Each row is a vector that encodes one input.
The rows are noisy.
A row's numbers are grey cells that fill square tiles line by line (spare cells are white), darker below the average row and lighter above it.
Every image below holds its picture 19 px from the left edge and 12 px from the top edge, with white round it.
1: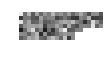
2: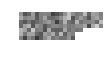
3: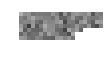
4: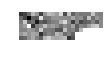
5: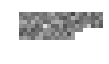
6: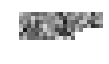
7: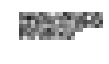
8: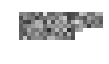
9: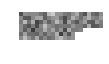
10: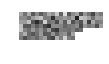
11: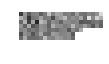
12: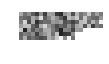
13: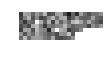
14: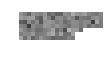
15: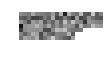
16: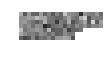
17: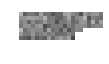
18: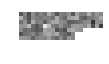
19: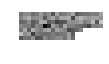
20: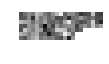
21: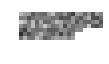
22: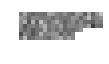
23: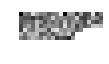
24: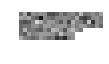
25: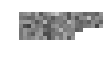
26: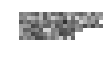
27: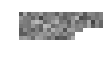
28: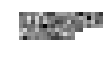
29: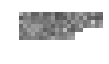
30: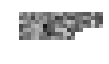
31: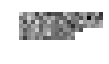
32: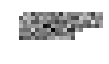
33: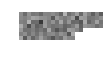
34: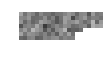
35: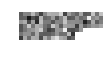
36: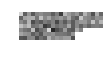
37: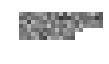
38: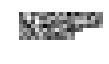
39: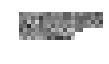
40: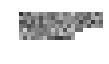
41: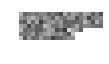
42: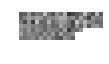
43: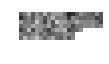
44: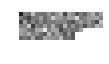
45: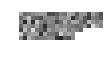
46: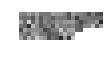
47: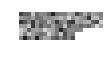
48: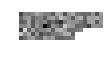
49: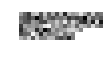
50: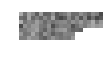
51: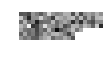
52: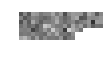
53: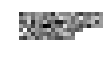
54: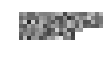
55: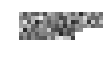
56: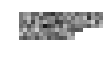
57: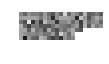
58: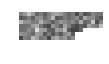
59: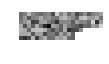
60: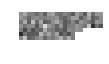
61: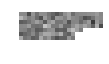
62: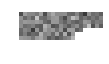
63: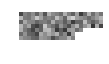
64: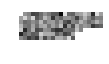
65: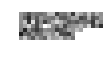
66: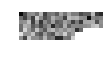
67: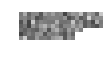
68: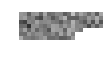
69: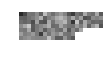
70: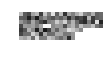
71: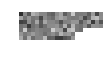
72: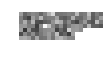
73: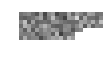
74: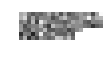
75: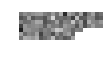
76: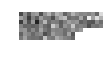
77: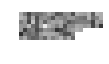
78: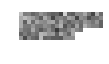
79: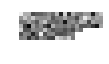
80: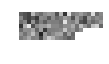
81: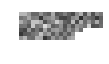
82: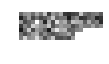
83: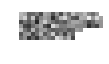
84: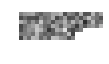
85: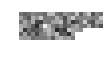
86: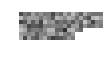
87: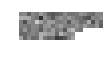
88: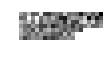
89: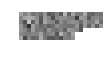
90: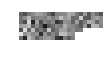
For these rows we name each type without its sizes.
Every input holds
either a fixed value, or a label and a true/false value, or a node of a tree.
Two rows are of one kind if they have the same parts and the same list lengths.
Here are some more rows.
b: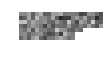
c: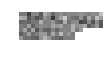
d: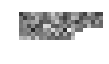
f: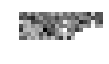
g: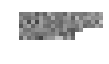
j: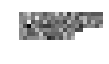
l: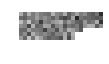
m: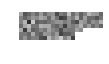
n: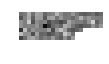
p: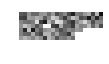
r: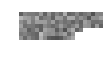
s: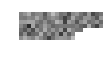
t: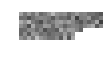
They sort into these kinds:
b, f, g, m, n
c, d, j, l, r, s, t
p

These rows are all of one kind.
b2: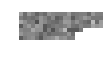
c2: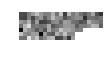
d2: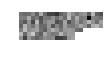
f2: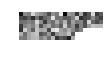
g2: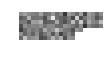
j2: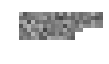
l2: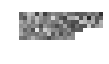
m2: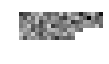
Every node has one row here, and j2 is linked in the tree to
b2 and m2.
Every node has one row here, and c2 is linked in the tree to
g2.
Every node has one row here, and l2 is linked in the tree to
b2 and f2.
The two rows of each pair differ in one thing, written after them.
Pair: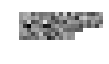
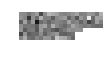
the label
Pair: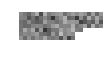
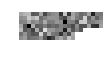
the label
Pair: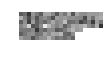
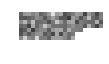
the true/false value
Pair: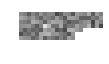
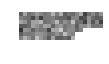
the label
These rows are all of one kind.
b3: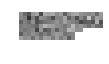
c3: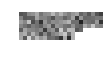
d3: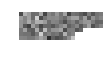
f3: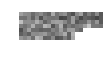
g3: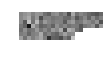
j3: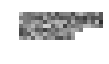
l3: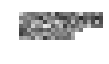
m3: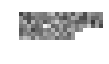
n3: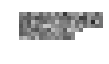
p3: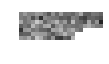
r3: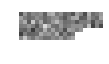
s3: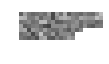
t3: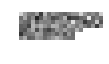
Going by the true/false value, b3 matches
c3, g3, n3 and t3.
